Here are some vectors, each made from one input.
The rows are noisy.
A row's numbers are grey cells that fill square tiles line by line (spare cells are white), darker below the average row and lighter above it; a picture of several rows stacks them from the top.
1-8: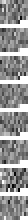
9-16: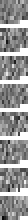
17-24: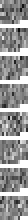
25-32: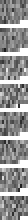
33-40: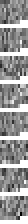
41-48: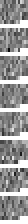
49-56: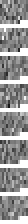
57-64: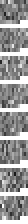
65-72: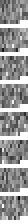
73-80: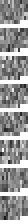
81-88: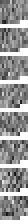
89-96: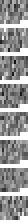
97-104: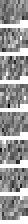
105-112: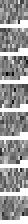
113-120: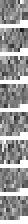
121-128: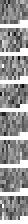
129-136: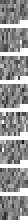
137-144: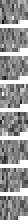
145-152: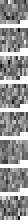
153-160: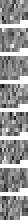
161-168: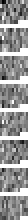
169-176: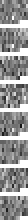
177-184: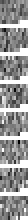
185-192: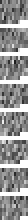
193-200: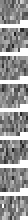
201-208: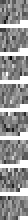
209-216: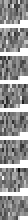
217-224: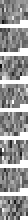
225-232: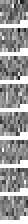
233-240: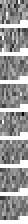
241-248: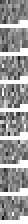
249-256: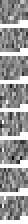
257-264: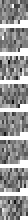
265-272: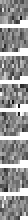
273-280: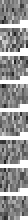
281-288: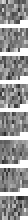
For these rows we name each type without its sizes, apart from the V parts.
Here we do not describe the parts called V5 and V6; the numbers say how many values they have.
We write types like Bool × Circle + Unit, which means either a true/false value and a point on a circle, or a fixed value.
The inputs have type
(Bool × Bool × Bool + V5) × V6 + List(Circle).
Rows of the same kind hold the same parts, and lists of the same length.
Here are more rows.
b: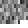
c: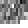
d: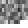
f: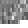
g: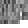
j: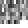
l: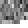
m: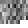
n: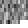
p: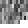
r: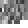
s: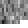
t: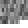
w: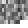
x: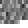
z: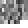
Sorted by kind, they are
b, j, n
c, d, l, w, z
f, x
g, s, t
m
p, r

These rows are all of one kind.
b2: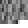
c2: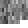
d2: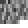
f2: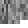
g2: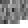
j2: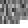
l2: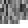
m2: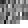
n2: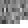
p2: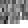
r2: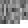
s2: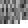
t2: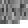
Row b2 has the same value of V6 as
d2, m2 and p2.
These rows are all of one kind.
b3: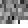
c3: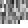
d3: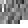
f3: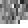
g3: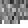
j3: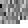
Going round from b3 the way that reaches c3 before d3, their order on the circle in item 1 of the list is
b3, g3, c3, d3, j3, f3.
